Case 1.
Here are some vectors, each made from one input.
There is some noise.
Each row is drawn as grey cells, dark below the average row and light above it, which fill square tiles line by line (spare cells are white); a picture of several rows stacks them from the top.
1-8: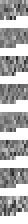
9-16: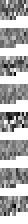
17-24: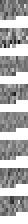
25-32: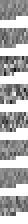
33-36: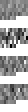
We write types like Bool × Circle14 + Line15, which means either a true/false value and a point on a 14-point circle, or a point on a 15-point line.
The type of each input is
Line6.
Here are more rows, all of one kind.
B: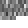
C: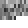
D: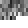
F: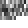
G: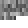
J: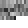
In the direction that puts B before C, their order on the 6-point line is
D, B, F, C, J, G.
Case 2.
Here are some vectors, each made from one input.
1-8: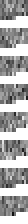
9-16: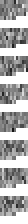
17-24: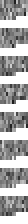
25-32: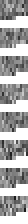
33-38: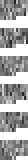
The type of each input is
Bool × Bool × Bool.
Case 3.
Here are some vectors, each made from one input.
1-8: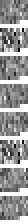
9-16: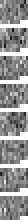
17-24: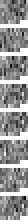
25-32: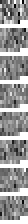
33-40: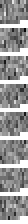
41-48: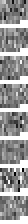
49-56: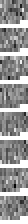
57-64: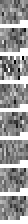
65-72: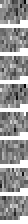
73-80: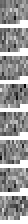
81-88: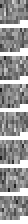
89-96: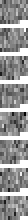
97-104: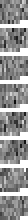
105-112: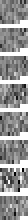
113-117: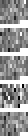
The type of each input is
Line4 × Line8 + Unit.
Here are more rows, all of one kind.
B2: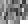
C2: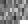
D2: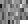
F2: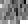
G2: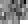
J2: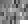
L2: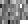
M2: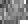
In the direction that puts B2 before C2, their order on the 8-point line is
F2, J2, B2, M2, C2, G2, D2, L2.
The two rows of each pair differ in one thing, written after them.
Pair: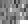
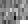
the place on the 8-point line
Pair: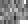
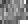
the place on the 4-point line
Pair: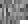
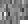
the place on the 8-point line
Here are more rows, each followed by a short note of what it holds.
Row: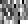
a fixed value
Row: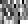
a fixed value
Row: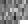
a point on a 4-point line and a point on an 8-point line
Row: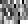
a fixed value
